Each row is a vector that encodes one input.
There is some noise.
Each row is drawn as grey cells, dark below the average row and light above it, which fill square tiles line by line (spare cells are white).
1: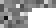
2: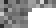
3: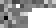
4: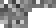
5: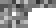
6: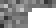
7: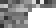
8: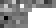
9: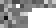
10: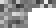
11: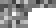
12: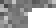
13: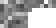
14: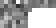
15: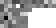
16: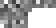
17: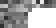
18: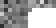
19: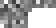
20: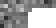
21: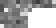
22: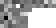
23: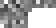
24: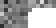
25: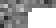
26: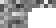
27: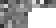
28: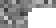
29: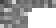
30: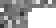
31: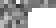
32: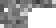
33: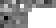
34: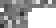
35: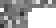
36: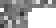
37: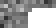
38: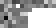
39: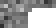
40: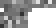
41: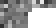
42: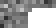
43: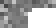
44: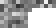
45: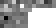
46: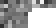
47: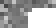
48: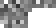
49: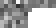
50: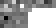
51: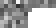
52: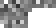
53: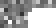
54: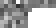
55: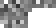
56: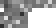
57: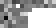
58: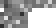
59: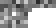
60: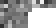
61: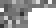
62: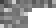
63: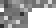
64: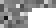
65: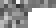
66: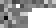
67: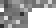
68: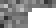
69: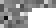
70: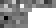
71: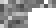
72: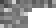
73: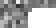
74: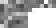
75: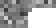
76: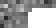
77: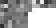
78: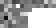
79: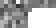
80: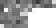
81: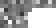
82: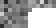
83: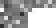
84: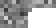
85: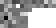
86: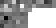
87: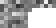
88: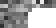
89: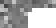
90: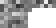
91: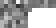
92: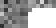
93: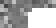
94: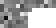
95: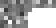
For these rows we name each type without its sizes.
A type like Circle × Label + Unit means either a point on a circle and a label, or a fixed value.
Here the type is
Line.
